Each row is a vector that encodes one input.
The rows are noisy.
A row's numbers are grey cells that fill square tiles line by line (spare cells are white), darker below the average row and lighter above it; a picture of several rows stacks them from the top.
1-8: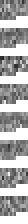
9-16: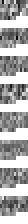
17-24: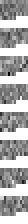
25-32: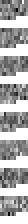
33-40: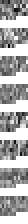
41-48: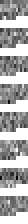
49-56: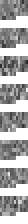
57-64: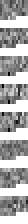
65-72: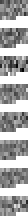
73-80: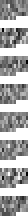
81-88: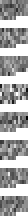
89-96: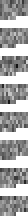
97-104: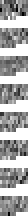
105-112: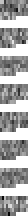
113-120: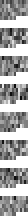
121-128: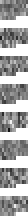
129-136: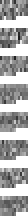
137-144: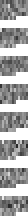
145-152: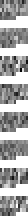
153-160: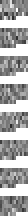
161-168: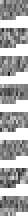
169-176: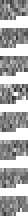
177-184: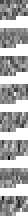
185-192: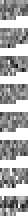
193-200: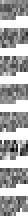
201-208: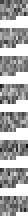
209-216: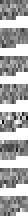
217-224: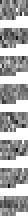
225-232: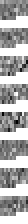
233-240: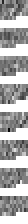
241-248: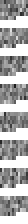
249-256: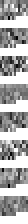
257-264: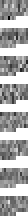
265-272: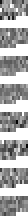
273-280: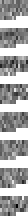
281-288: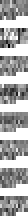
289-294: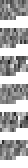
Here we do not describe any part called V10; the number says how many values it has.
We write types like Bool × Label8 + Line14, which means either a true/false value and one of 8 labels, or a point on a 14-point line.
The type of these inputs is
Bool × Bool × Bool + Label5 × Tree15 + V10.
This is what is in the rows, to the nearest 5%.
About 45% of them hold one of 5 labels and a node of a 15-node tree. About 30% of them hold three true/false values. The rest hold a value of V10.
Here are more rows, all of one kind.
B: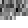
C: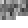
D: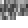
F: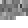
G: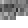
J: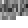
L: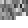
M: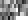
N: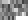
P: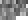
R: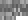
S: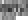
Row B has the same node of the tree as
F and R.
